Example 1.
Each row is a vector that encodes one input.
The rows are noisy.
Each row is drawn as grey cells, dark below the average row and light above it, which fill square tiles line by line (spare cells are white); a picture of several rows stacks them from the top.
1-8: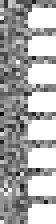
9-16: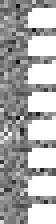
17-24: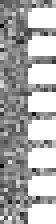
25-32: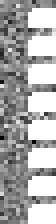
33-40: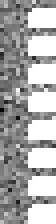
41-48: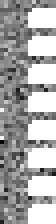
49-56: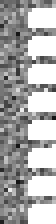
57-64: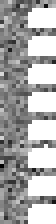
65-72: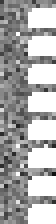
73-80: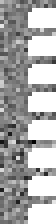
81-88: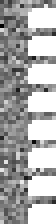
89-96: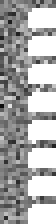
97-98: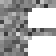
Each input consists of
a list of up to two points on a 6-point circle.
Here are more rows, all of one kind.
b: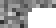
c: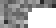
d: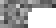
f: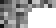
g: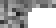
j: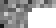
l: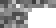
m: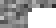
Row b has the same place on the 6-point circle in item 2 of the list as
g and l.
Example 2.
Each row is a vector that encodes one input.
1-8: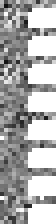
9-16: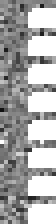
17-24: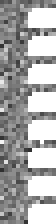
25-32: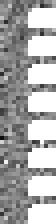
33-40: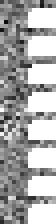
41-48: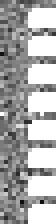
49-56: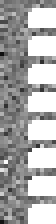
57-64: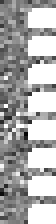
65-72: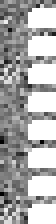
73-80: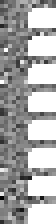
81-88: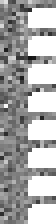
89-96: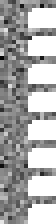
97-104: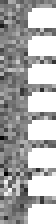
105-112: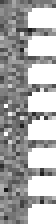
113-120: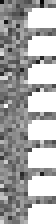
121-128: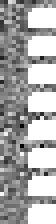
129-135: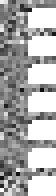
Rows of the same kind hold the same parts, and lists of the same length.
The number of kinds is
3.
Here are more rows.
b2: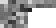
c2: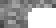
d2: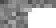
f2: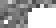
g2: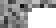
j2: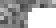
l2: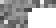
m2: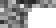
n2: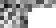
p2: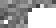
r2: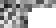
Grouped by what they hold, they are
b2, f2, l2, p2
c2, d2, g2, j2, m2
n2, r2

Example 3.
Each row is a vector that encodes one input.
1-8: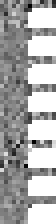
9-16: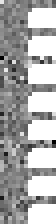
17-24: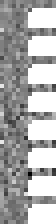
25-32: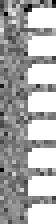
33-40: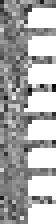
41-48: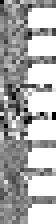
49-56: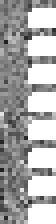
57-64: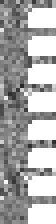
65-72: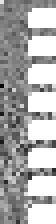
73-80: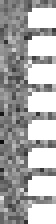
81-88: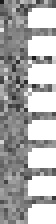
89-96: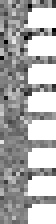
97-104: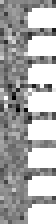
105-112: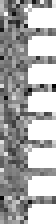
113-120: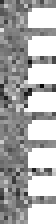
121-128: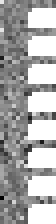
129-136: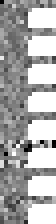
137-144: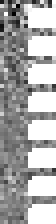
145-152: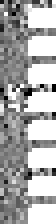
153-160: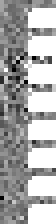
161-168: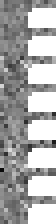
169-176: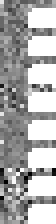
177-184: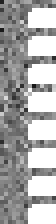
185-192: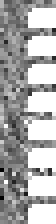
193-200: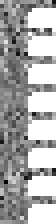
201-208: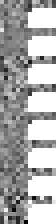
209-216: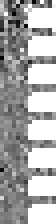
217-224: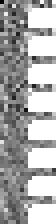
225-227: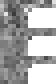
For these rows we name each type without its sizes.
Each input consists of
either a point on a line, or four true/false values.
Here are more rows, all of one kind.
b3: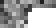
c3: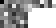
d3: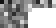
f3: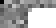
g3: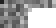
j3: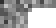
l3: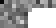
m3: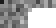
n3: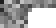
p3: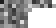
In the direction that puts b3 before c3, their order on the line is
b3, p3, n3, f3, c3, l3, d3, m3, g3, j3.
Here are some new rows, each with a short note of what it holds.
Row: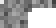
four true/false values
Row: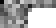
a point on a line
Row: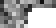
a point on a line
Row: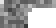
four true/false values
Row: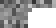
four true/false values
